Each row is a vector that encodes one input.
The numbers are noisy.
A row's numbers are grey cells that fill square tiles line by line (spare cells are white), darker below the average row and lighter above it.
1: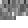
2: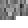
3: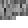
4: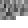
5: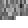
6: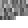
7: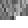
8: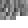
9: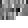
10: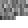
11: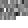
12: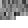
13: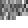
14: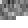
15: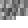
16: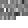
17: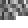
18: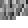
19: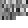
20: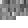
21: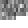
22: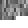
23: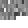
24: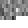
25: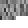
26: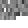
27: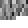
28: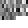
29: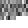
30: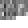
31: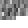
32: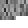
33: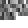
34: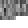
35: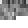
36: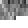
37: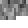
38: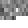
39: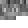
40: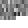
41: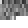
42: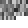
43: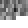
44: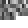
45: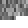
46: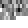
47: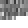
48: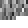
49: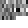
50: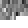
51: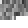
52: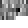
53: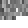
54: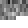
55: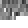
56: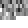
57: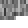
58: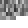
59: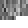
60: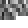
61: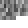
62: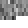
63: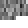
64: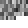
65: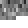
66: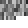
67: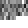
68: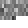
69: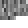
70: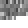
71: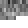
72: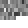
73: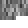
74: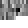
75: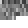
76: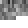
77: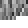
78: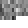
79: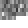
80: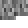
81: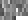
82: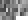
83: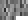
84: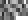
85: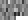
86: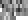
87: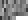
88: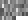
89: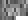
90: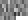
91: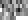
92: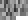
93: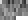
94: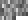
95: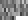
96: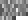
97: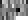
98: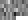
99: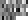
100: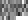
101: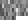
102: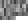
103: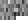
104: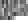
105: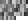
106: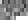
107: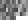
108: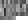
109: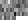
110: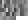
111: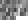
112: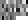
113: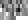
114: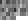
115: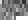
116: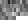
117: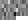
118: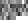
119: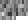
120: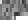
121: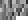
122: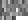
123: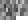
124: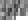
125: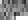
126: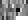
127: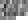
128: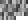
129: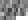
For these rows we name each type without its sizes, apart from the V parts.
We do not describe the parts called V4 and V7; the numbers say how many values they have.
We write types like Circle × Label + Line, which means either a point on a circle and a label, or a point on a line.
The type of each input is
(Circle + Label) × V4 + V7.
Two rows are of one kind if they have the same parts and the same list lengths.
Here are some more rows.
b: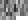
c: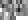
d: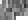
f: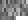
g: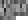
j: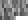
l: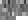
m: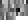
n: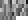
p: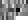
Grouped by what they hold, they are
b, f, l
c, m, n, p
d, g, j

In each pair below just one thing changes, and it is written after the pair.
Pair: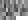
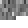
the value of V4
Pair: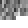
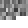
the place on the circle
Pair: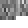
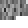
the place on the circle
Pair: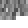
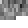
the value of V4
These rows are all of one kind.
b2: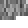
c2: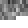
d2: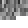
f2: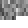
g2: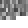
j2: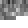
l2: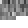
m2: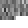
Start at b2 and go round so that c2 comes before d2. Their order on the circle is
b2, g2, l2, m2, f2, j2, c2, d2.
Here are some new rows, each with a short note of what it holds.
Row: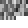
a value of V7
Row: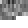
a point on a circle and a value of V4
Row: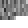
a label and a value of V4
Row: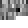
a value of V7
